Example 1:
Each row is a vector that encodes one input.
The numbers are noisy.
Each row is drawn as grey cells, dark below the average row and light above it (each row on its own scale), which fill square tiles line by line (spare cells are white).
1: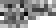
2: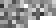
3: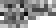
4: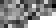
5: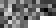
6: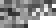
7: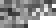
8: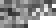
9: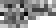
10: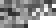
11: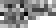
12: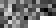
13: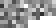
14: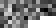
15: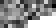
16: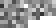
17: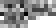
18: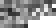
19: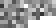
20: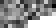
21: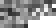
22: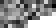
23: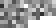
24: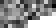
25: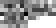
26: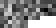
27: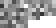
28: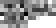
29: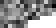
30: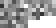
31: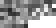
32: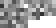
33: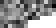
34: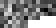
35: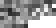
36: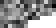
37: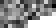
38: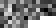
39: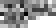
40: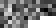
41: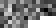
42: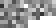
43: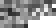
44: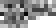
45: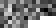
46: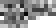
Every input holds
one of 5 labels.
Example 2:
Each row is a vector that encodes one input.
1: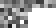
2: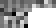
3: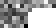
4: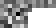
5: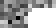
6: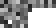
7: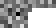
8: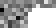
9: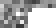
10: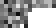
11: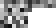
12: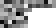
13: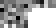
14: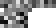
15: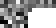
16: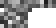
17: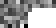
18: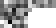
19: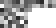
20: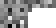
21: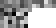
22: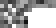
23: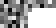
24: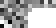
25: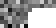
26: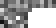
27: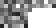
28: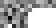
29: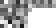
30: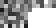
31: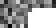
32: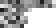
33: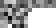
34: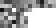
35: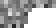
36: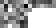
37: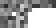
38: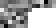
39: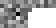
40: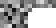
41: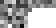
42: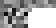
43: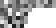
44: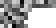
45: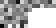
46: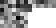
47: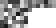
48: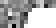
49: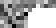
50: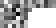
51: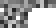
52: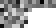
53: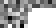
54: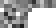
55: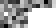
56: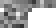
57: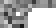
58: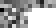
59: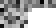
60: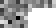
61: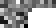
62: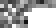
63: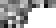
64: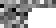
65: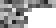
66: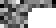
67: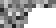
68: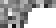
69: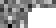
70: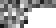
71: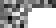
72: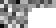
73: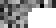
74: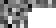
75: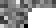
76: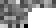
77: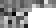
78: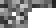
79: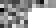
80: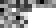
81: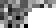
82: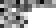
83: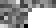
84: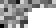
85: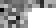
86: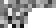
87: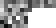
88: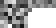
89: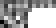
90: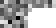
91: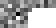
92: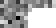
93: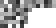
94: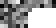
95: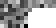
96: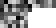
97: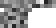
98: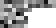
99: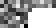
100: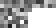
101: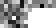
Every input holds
one of 10 labels.
